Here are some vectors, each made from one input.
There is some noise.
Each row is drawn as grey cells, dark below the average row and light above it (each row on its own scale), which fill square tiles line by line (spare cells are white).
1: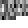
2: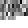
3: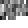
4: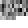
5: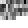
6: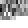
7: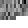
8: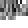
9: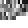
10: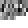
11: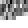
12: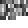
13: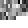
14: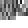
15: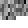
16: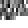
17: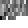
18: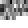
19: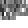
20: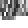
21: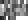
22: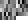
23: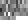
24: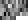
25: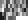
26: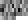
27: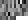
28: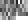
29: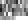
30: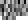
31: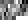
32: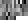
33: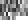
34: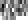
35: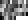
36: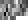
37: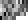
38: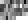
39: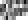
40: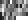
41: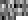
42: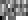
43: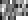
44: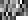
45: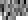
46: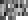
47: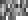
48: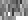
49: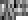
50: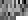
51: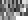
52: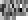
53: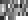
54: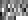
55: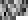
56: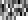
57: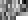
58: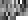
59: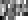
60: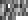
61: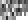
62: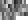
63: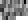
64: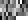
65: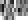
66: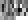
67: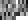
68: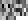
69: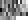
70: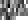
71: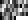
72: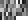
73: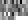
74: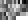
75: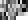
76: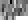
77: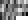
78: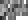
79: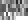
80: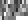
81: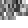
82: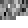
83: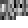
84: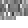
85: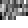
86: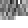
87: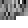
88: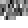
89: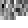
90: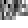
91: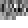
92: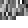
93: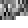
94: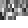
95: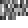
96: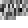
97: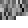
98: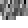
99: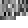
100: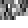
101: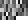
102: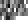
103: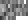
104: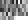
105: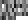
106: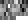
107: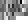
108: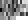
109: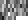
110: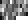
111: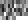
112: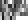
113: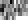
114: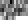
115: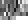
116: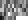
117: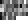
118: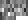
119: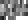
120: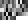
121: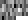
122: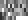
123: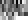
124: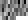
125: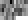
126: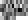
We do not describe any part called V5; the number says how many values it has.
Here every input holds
a list of up to two items, each a true/false value and a value of V5.
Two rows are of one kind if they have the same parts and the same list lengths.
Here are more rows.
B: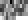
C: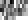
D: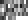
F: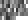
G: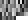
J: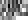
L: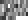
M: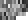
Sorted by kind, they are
B, C, J
D, G, L, M
F

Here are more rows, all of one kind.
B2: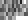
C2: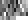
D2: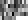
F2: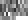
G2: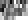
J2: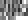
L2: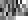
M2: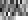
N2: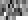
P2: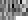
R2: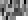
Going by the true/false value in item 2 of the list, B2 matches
D2, J2 and P2.
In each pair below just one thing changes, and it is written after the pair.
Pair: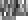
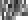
the true/false value in item 2 of the list
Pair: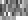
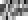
the true/false value in item 1 of the list
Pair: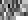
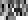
the true/false value in item 1 of the list
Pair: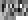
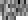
the value of V5 in item 1 of the list
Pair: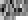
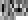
the true/false value in item 2 of the list
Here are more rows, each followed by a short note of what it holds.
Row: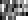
a list of one item
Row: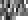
the empty list
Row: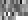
a list of two items
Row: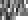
the empty list
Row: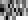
a list of two items
